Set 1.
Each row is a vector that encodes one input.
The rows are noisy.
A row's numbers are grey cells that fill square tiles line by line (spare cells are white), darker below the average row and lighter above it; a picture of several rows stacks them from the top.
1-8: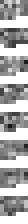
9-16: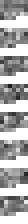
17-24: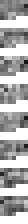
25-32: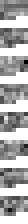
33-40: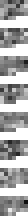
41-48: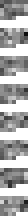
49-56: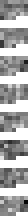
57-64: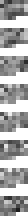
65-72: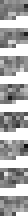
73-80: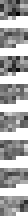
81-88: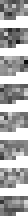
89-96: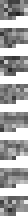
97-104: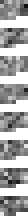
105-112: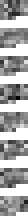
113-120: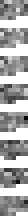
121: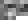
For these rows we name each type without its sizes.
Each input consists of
either a label, or a point on a line and a true/false value.
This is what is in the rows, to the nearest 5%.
About 45% of them hold a label. The rest hold a point on a line and a true/false value.
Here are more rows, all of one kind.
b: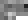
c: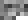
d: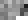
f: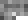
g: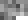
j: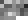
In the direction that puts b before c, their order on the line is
d, b, j, c, f, g.
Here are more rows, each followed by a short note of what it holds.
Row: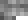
a point on a line and a true/false value
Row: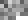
a point on a line and a true/false value
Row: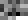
a label
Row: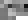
a point on a line and a true/false value
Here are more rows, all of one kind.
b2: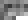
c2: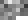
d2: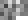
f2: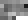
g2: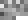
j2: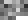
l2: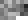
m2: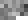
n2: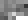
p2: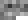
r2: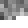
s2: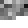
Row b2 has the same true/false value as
f2, n2, p2 and r2.
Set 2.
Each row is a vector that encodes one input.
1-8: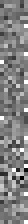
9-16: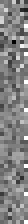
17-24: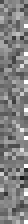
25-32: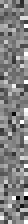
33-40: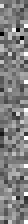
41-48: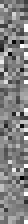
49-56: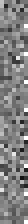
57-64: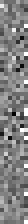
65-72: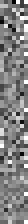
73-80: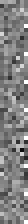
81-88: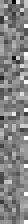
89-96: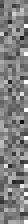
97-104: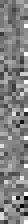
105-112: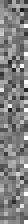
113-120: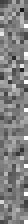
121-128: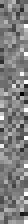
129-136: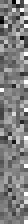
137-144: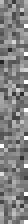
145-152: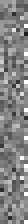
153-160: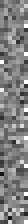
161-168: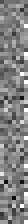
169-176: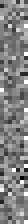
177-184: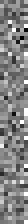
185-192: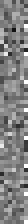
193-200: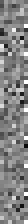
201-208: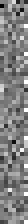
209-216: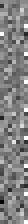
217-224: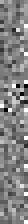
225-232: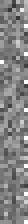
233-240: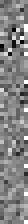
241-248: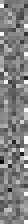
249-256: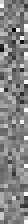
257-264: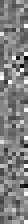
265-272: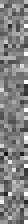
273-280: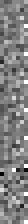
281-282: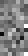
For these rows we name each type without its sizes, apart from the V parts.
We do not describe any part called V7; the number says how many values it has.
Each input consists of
a value of V7, together with either a point on a circle, or four true/false values.
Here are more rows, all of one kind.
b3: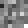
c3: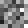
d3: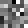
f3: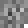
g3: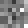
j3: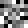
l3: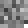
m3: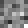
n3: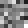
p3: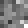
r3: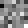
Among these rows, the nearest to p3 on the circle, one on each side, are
d3 and m3.
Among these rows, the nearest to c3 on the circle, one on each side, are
l3 and m3.
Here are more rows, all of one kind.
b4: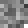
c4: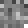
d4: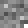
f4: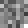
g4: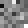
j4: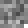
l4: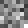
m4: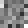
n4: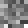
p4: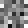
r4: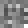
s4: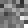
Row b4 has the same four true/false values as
c4, f4, l4 and p4.
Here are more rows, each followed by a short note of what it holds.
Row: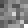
a point on a circle and a value of V7
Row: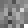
a point on a circle and a value of V7
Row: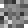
four true/false values and a value of V7
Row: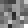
four true/false values and a value of V7
